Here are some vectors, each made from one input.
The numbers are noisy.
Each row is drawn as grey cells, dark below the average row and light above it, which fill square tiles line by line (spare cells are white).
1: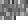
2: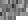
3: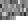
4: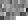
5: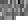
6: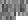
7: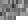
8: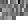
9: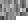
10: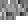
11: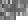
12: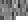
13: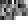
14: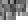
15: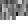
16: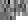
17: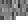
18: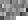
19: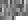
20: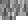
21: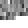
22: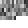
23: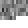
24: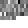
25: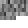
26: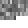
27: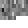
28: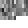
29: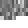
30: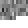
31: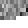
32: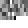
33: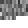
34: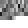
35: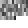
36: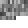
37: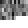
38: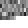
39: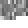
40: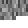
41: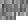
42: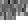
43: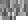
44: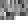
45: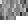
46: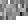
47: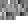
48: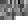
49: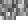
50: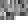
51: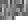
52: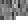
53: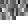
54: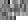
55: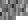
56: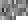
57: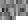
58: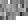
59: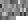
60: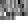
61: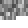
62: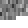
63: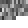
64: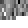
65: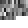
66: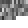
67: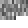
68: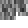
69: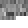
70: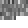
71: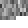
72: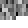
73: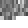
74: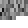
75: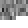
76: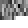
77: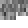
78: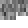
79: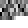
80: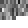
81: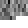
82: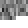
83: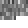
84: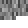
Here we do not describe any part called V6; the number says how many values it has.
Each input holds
a value of V6, together with either a point on a 4-point line, or a point on a 5-point line.
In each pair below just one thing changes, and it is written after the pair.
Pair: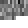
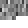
the place on the 5-point line
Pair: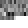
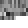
the value of V6
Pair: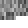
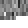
the place on the 5-point line
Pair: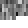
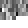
the value of V6
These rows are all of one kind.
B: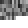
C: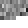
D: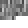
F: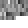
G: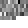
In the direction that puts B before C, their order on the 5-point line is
D, B, G, F, C.
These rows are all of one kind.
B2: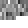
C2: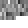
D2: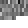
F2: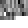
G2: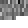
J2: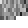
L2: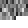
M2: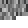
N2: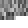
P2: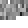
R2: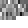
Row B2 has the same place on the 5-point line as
C2, N2 and R2.
